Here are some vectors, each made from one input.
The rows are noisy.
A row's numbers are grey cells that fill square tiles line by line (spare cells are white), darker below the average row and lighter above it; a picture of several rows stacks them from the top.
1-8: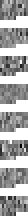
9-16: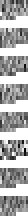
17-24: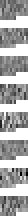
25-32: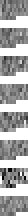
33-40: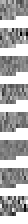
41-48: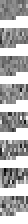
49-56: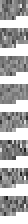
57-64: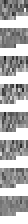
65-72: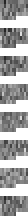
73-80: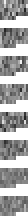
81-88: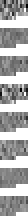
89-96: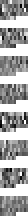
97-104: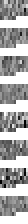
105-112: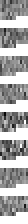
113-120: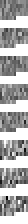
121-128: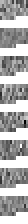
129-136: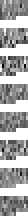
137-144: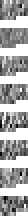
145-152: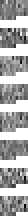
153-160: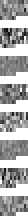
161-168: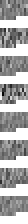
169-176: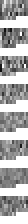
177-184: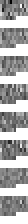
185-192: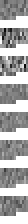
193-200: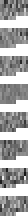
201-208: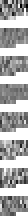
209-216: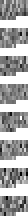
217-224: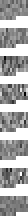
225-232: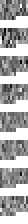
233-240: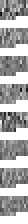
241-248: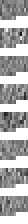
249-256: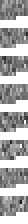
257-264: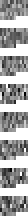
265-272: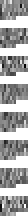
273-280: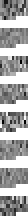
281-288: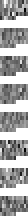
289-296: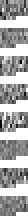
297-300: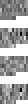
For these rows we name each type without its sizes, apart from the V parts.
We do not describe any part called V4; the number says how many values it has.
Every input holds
a point on a circle and a true/false value, together with either a point on a line, or a list of values of V4.
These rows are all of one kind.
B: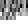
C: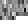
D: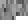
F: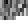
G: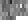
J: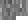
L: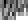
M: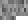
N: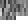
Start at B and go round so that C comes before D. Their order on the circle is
B, N, C, F, J, D, G, L, M.
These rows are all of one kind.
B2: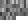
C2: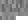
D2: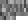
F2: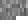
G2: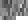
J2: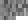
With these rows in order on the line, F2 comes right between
D2 and J2.
